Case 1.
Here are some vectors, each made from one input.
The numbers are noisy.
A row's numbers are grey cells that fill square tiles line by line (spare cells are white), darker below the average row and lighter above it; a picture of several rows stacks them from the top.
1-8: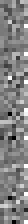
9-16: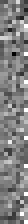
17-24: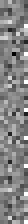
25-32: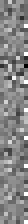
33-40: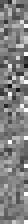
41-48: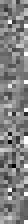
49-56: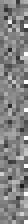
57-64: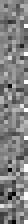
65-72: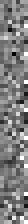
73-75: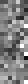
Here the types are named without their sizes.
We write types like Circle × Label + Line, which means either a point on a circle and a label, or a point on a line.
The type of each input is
Bool × (Tree + Unit).
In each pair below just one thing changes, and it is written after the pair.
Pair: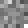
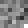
the node of the tree
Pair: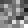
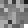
the node of the tree
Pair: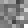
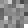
the true/false value
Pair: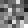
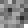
the node of the tree
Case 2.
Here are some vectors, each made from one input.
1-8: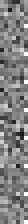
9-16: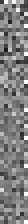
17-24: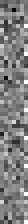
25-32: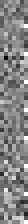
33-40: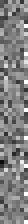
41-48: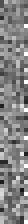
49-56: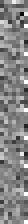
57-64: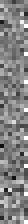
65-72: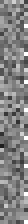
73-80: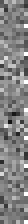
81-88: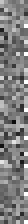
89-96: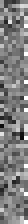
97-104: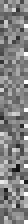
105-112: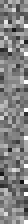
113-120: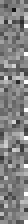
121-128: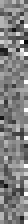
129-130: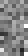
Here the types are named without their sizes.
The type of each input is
Bool × (Circle + Unit).
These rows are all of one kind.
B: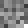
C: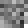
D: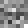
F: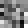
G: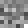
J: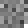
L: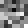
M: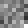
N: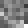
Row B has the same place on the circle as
L and N.
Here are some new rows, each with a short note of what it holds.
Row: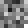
a true/false value
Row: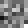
a true/false value
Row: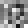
a true/false value
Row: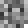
a true/false value
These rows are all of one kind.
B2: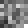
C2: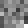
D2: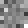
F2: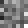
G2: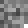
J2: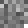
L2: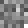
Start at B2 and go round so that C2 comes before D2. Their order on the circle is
B2, J2, L2, F2, C2, D2, G2.
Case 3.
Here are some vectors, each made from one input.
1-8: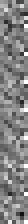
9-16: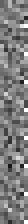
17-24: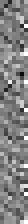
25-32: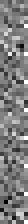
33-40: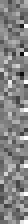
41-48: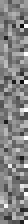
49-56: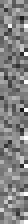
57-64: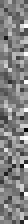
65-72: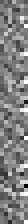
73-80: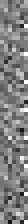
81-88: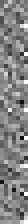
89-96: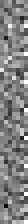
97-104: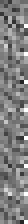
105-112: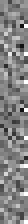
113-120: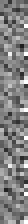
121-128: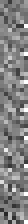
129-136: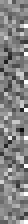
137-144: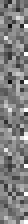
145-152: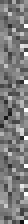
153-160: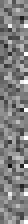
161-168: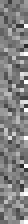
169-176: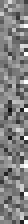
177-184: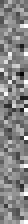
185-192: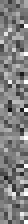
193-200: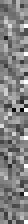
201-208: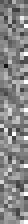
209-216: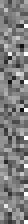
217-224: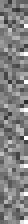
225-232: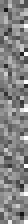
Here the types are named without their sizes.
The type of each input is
Bool × Tree.
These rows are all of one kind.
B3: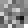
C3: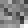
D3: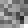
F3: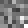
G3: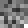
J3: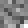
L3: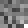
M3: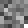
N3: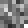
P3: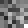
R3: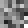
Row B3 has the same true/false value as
C3, D3 and J3.
